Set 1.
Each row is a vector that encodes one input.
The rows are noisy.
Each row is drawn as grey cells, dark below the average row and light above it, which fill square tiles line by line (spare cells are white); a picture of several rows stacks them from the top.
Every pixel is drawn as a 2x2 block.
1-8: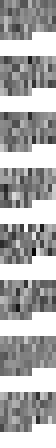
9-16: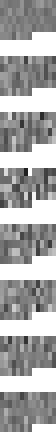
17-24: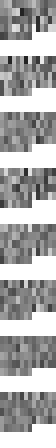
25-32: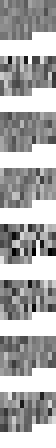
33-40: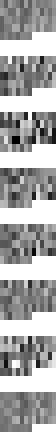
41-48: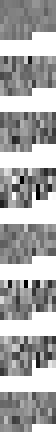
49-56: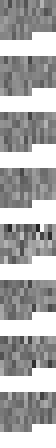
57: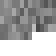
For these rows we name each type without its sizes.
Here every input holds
a point on a circle.
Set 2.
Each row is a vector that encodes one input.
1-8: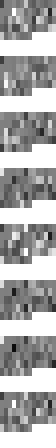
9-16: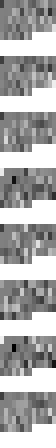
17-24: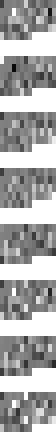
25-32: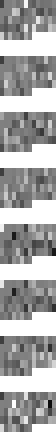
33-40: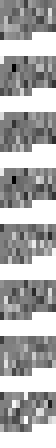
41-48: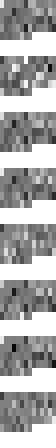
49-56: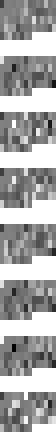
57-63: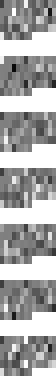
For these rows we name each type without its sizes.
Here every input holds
a point on a line.
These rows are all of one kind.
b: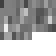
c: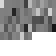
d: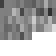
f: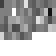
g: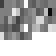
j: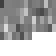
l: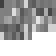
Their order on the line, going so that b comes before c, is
f, g, l, d, j, b, c.
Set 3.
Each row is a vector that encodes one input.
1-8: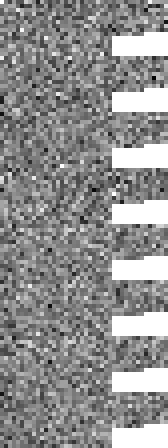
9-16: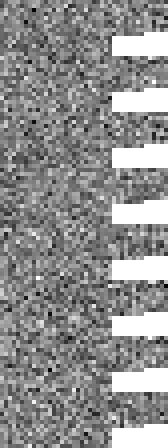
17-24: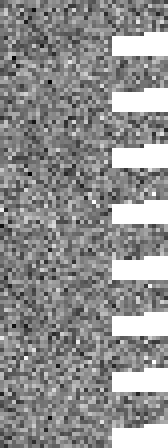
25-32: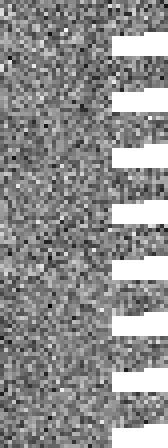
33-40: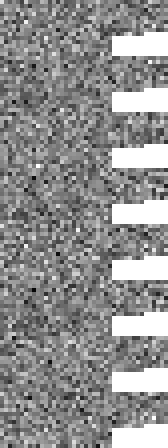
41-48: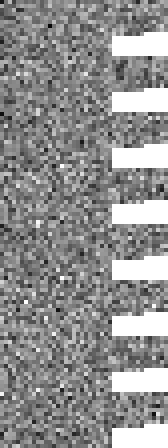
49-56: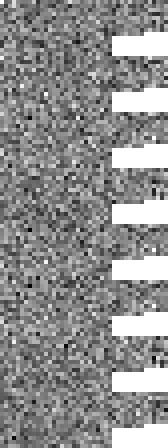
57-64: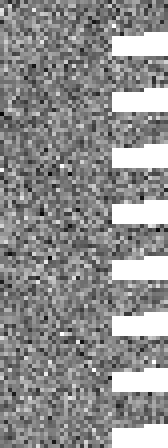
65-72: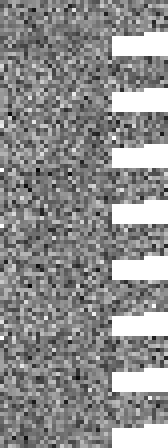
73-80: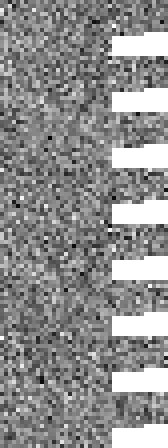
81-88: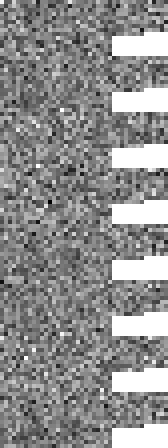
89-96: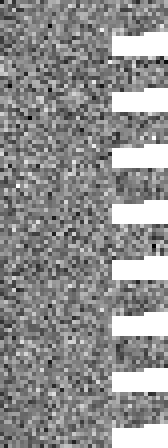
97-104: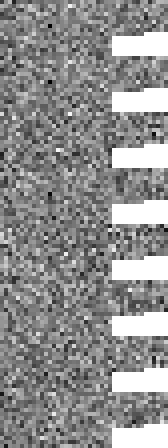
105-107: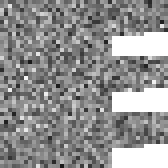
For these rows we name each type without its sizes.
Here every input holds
a point on a circle.
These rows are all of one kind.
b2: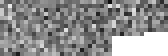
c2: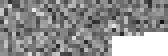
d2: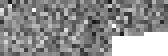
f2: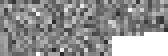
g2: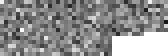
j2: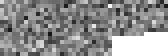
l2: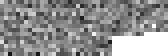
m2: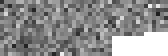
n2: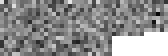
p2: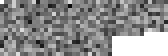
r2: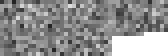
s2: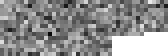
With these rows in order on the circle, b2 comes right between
d2 and j2.
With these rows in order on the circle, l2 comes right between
g2 and s2.
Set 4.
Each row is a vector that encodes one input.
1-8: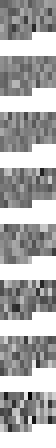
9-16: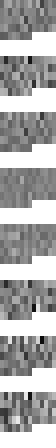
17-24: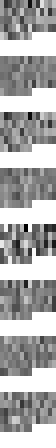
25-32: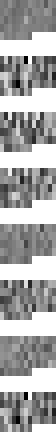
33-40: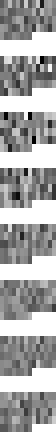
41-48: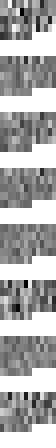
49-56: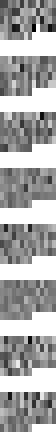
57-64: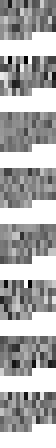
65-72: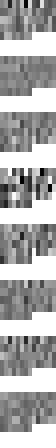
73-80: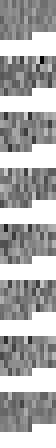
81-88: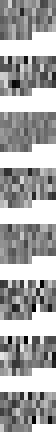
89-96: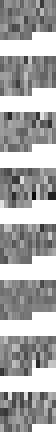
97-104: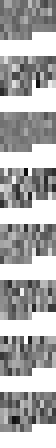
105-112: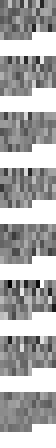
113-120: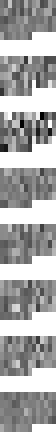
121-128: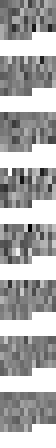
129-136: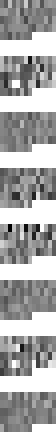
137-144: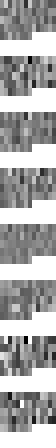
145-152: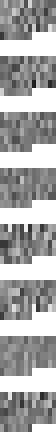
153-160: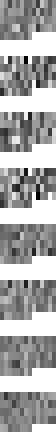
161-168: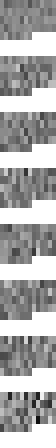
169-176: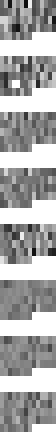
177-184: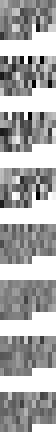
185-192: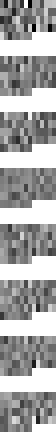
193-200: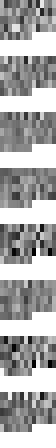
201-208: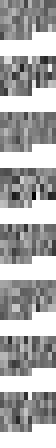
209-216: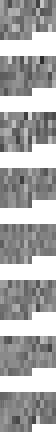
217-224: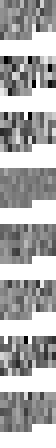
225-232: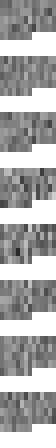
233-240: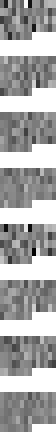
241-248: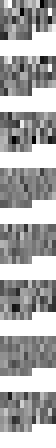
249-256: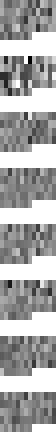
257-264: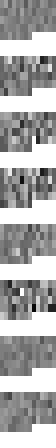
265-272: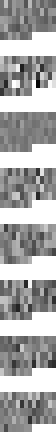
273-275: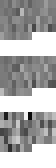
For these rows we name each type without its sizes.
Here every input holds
either a point on a circle, or a fixed value.
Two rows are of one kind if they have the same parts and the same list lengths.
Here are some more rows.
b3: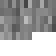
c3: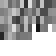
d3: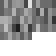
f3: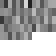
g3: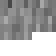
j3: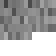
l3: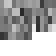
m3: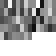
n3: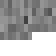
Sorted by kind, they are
b3, c3, d3, f3, g3, j3, l3, n3
m3

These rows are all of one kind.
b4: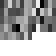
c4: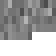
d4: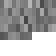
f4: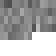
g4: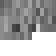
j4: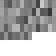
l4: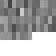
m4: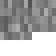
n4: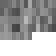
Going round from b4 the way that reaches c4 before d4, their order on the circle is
b4, n4, c4, m4, l4, d4, j4, g4, f4.
